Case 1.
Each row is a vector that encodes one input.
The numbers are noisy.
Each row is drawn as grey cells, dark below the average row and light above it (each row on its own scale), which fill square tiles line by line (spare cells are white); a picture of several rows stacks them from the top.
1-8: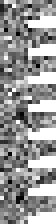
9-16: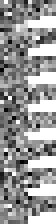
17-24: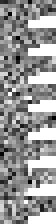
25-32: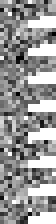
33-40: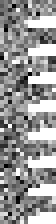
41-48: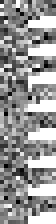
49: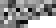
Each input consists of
a point on a 4-point line and a point on a 6-point line.
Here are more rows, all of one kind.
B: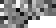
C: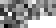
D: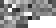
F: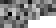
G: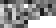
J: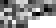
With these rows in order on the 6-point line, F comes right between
G and J.
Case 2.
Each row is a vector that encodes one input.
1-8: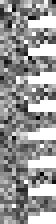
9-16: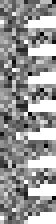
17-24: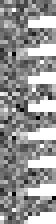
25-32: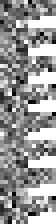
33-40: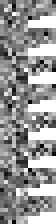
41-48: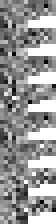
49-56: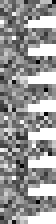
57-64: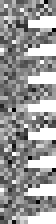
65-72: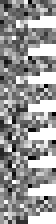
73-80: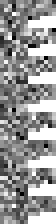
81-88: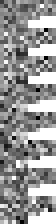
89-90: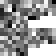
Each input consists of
a node of a 13-node tree.
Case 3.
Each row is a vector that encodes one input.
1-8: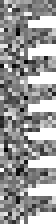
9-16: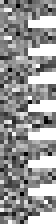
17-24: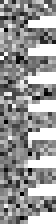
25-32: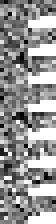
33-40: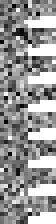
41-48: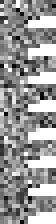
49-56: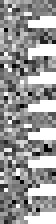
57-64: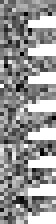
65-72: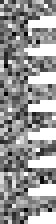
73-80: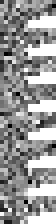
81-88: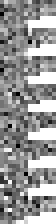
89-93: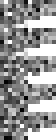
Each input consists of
a point on a 5-point line and a point on a 6-point line.
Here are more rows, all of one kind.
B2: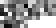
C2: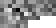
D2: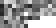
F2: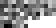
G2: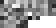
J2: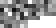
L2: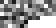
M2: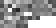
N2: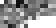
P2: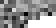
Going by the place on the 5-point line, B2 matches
D2, F2, J2 and N2.
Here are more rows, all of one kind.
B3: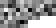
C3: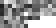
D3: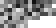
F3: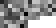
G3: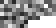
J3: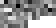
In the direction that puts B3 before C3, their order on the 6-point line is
D3, J3, F3, B3, G3, C3.
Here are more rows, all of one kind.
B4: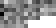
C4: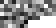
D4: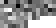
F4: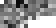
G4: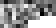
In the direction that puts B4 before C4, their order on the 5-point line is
B4, F4, D4, G4, C4.
